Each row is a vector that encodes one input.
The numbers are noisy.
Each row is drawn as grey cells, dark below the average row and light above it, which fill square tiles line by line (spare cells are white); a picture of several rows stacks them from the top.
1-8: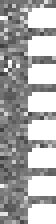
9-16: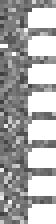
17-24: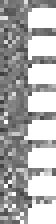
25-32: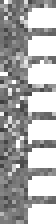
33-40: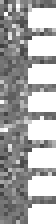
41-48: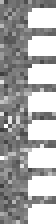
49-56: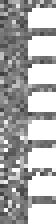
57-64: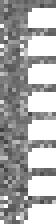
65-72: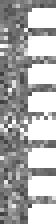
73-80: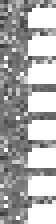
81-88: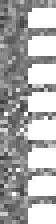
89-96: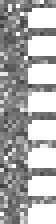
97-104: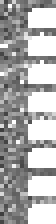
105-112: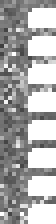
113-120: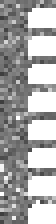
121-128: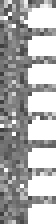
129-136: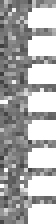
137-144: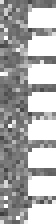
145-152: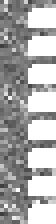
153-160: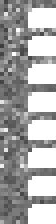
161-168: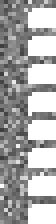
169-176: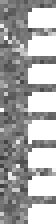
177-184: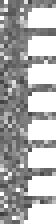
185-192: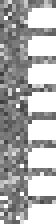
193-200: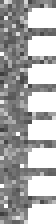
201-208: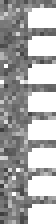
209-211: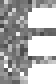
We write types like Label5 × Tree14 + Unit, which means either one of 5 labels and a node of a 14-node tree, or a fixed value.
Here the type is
Line9 + Line11.
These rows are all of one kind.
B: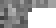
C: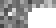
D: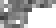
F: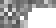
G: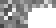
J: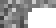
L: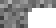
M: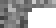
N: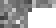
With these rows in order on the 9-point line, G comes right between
D and L.
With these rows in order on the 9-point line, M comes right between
B and N.
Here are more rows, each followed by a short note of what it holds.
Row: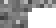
a point on a 9-point line
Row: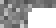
a point on an 11-point line
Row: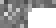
a point on an 11-point line
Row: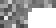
a point on a 9-point line
